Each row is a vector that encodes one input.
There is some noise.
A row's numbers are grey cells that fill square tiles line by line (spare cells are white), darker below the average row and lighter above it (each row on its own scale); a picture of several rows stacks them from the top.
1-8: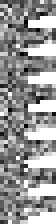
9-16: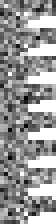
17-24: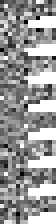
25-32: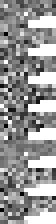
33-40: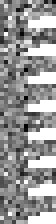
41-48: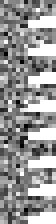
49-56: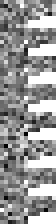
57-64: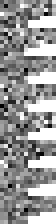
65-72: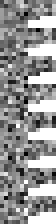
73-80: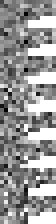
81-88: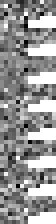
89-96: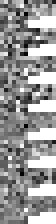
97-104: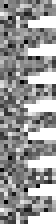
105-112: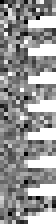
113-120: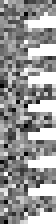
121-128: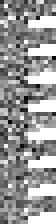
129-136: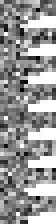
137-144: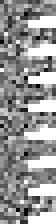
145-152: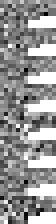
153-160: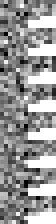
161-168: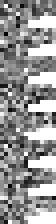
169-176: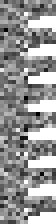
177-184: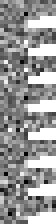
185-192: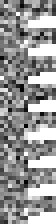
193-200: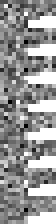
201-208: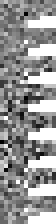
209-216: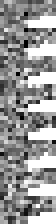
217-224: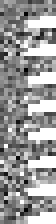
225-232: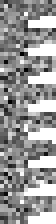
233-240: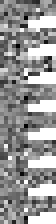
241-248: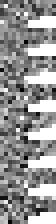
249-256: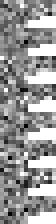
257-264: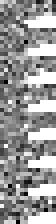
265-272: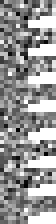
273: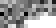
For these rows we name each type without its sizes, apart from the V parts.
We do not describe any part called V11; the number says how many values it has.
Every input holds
a list of items, each a true/false value and a value of V11.
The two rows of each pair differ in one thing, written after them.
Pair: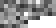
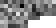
the true/false value in item 2 of the list
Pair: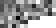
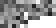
the value of V11 in item 2 of the list
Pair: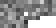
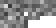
the true/false value in item 2 of the list
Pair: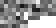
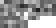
the true/false value in item 1 of the list
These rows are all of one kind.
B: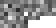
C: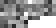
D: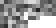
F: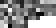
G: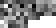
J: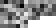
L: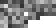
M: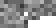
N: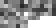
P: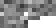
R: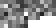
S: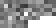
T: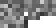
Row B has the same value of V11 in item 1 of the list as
N, R and T.
